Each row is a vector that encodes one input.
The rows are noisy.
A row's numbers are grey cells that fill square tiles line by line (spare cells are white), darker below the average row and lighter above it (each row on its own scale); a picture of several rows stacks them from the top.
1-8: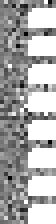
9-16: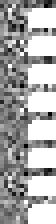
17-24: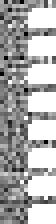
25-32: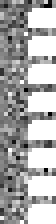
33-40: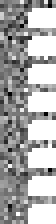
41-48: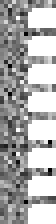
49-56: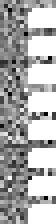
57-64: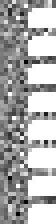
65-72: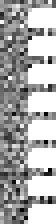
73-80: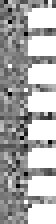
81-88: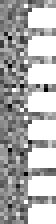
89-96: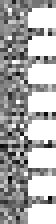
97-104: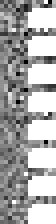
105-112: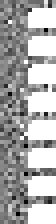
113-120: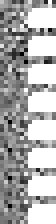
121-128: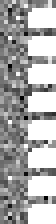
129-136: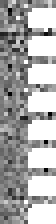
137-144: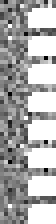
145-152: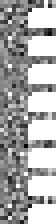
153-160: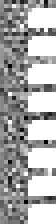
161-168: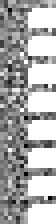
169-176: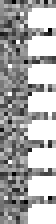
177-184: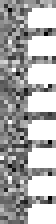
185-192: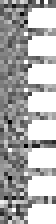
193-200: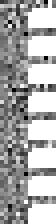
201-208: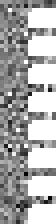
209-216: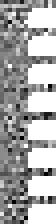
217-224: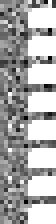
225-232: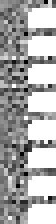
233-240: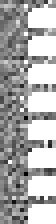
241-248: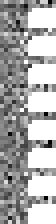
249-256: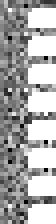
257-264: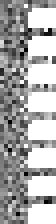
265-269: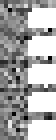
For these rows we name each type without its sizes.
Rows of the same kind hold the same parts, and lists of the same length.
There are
3 kinds of row.
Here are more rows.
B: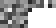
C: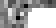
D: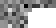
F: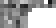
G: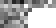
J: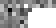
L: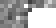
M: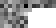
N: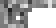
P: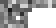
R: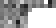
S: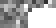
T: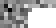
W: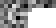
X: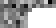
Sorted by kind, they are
B, G, L, S
C, J, W
D, F, M, N, P, R, T, X

